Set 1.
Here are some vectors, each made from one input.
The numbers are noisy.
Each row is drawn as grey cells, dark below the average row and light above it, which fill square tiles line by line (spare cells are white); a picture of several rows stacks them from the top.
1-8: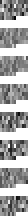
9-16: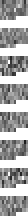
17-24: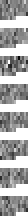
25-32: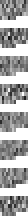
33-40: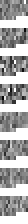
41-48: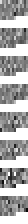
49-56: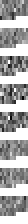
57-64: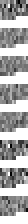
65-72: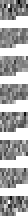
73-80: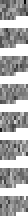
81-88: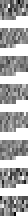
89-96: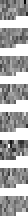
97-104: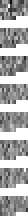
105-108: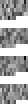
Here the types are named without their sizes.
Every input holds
either a node of a tree, or four true/false values.
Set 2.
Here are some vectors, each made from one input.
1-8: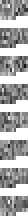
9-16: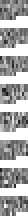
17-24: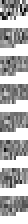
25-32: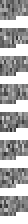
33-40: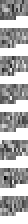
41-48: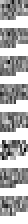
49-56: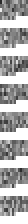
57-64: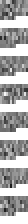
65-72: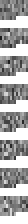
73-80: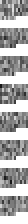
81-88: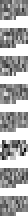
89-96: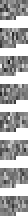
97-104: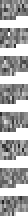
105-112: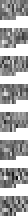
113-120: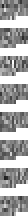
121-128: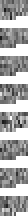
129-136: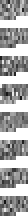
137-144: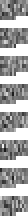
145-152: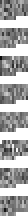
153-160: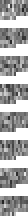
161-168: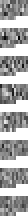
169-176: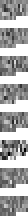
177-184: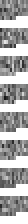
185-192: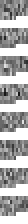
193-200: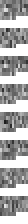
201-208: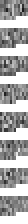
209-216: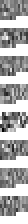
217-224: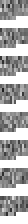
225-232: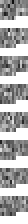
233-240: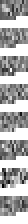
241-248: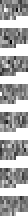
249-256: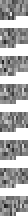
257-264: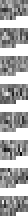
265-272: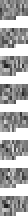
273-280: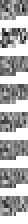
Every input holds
a list of up to two points on a 7-point line.
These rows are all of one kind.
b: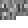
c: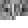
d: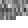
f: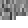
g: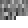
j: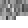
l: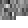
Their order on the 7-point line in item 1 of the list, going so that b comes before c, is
b, d, g, f, l, c, j.
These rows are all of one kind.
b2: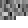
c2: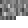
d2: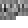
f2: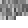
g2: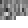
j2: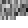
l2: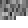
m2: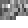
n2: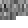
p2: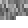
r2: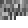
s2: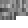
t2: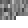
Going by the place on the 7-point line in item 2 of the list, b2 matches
d2, g2, n2 and r2.
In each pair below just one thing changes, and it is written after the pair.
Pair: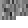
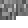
the place on the 7-point line in item 1 of the list
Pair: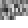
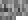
the place on the 7-point line in item 2 of the list
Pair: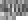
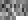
the place on the 7-point line in item 1 of the list
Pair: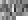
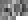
the place on the 7-point line in item 1 of the list
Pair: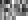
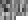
the place on the 7-point line in item 1 of the list
